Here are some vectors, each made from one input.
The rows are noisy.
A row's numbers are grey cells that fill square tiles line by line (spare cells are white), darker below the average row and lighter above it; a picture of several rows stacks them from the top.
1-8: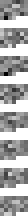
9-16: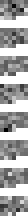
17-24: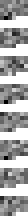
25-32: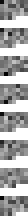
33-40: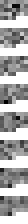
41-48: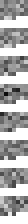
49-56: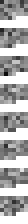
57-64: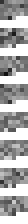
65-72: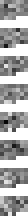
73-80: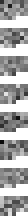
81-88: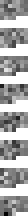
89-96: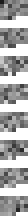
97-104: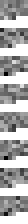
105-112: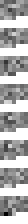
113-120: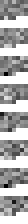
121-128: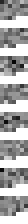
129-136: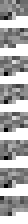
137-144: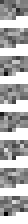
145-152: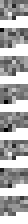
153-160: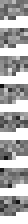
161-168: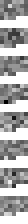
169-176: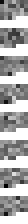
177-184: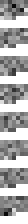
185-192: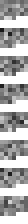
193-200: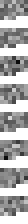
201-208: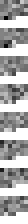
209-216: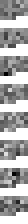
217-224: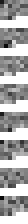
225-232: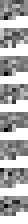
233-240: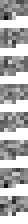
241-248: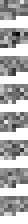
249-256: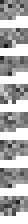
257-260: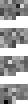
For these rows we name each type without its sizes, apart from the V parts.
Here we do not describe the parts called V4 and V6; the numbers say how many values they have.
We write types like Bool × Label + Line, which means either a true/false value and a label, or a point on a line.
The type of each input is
Bool × Bool × Bool × Bool × V4 + Label × V6.
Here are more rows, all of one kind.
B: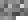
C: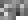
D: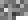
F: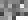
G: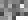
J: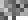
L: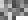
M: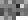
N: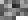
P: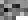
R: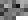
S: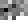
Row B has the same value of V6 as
C, F, G and M.
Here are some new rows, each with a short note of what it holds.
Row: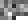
a label and a value of V6
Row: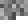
four true/false values and a value of V4
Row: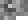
four true/false values and a value of V4
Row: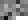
four true/false values and a value of V4
